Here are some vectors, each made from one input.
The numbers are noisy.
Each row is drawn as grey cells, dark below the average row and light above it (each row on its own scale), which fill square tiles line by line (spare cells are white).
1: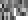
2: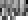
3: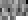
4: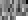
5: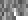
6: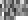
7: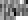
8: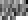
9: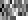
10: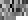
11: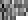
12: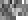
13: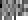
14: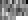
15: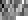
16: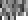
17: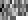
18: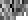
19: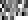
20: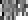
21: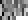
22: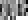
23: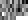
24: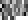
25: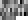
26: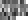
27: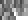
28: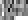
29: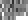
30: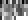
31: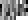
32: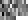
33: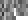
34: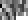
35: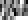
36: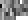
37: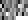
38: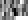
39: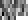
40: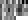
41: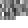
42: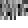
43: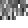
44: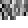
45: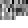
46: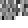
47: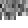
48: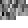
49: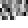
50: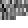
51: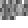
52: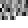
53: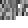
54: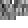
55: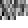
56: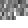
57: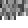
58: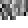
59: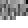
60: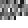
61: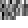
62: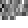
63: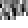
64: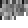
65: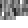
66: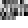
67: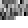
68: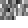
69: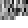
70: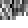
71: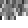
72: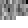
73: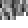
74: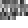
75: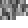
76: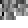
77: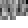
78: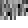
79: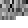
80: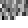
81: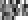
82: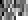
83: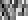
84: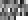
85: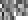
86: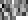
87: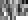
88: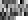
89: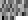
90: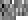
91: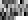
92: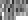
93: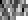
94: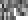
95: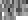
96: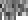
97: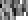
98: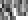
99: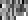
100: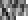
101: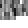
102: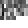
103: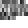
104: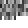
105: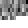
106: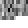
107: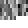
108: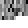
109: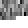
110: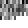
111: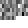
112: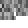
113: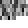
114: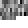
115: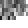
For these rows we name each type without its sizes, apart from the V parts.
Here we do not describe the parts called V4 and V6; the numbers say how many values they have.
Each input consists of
either a point on a line, or four true/false values, a value of V4 and a value of V6.
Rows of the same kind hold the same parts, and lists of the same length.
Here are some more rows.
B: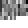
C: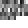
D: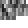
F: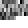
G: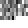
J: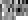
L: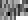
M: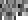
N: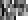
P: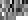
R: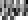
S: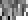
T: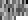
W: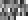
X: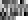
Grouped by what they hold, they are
B, D, G, J, L, M, N, P, R, S, T
C, F, W, X

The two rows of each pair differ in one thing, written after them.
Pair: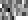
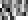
the value of V4
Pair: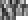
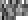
the value of V4
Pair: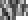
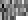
the value of V4
